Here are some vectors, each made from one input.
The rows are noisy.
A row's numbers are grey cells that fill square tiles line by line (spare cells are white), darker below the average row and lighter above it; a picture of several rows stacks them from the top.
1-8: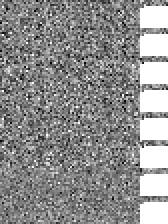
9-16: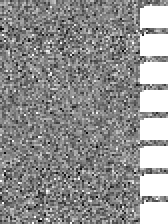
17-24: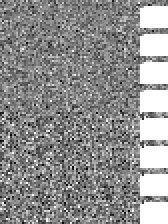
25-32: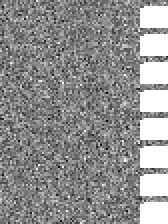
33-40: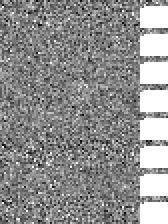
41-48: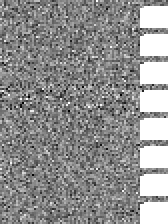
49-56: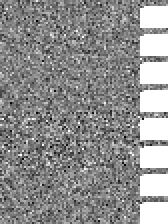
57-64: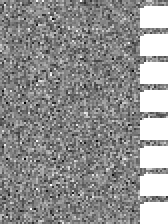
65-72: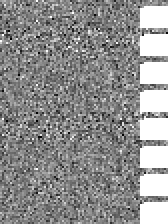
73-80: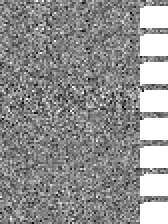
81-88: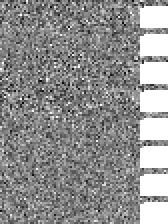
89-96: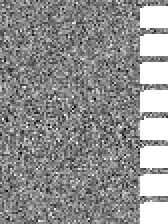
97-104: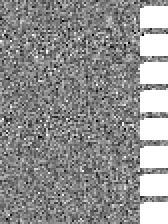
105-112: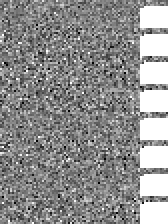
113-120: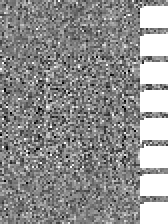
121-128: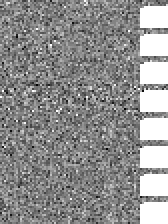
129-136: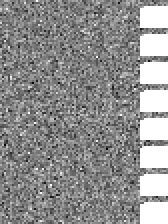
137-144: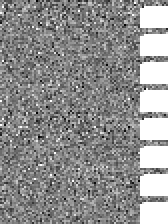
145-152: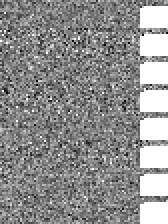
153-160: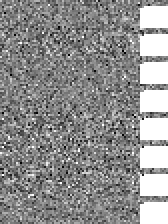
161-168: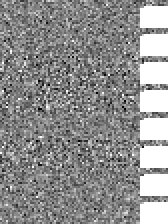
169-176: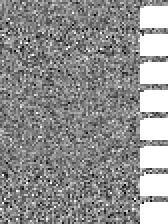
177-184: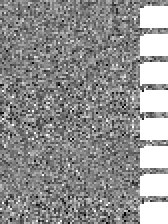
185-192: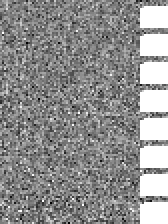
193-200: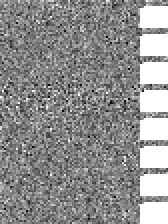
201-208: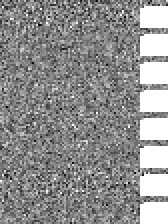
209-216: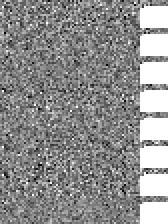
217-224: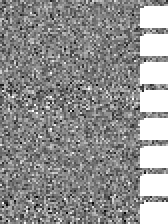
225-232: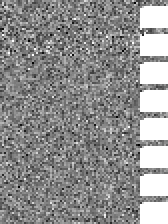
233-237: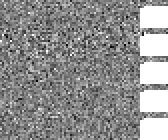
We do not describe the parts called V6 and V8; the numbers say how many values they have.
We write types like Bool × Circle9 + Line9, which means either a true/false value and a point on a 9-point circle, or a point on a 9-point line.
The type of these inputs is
Circle5 × ((Circle9 + Unit) × V6 + V8) × Label4.
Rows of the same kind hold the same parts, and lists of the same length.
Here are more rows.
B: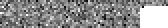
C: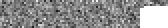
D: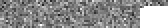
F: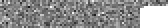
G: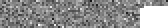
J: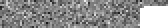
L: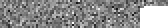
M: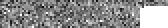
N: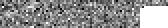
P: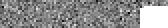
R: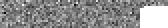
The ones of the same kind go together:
B, M, N
C, D, G
F, J, L, P, R

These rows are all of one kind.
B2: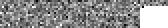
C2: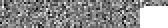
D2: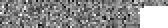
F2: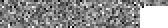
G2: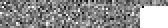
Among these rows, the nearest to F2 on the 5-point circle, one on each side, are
B2 and G2.
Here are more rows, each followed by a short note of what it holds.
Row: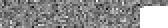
a point on a 5-point circle, one of 4 labels and a value of V6
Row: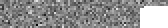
a point on a 5-point circle, one of 4 labels and a value of V6
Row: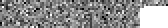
a point on a 5-point circle, one of 4 labels and a value of V8
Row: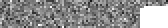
a point on a 5-point circle, one of 4 labels and a value of V6
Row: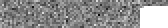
a point on a 5-point circle, one of 4 labels and a value of V6
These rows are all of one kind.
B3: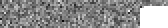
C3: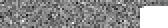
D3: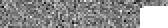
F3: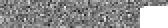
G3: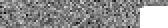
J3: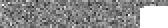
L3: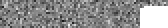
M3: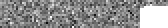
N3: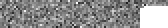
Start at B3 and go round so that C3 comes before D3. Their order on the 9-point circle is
B3, F3, N3, J3, M3, C3, G3, L3, D3.
